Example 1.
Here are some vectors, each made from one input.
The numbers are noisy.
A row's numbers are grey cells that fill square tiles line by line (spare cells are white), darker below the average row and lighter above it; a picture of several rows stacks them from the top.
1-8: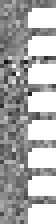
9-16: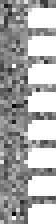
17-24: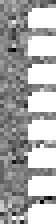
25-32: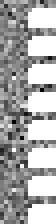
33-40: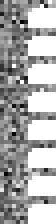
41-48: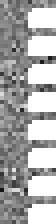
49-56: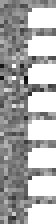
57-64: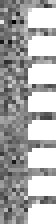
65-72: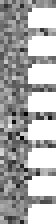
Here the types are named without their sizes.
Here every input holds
a label.
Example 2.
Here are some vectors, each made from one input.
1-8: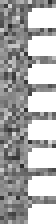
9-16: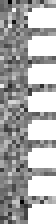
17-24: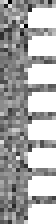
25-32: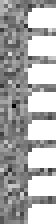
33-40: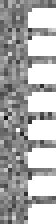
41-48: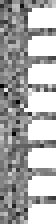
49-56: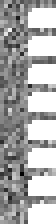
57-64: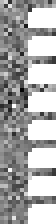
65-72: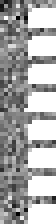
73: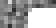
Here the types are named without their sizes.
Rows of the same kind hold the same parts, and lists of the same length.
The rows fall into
2 kinds.
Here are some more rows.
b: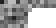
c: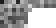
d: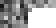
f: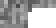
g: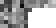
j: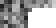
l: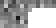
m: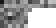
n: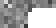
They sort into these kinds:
b, c, f, l, m, n
d, g, j

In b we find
three true/false values.
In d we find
a fixed value.
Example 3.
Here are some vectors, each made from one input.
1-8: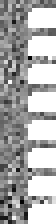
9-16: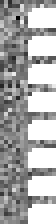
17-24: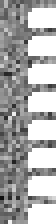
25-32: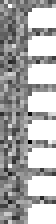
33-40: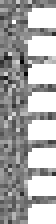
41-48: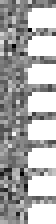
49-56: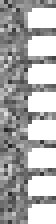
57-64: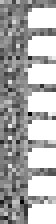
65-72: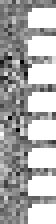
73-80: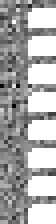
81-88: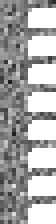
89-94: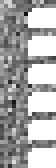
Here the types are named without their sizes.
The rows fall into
2 kinds.
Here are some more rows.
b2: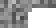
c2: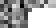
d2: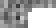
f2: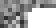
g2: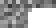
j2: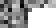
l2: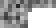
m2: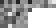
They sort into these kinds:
b2, d2, f2, g2, l2, m2
c2, j2

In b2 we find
three true/false values.
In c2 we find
a fixed value.
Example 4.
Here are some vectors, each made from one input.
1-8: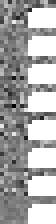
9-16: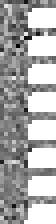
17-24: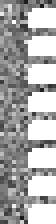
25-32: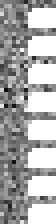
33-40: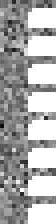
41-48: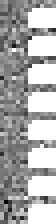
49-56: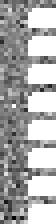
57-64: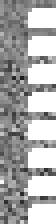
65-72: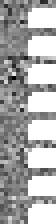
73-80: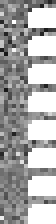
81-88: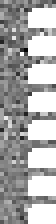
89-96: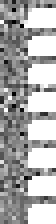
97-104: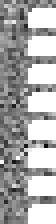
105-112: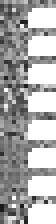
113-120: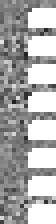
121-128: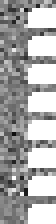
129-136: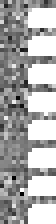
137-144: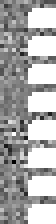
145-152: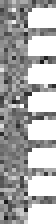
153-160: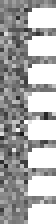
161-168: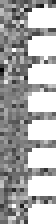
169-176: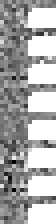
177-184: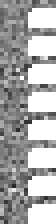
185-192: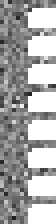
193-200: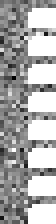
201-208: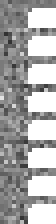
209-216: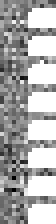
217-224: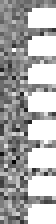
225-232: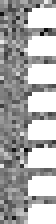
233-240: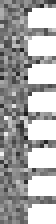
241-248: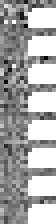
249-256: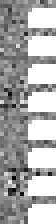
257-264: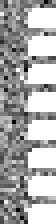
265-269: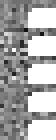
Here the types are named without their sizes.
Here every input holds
a label.
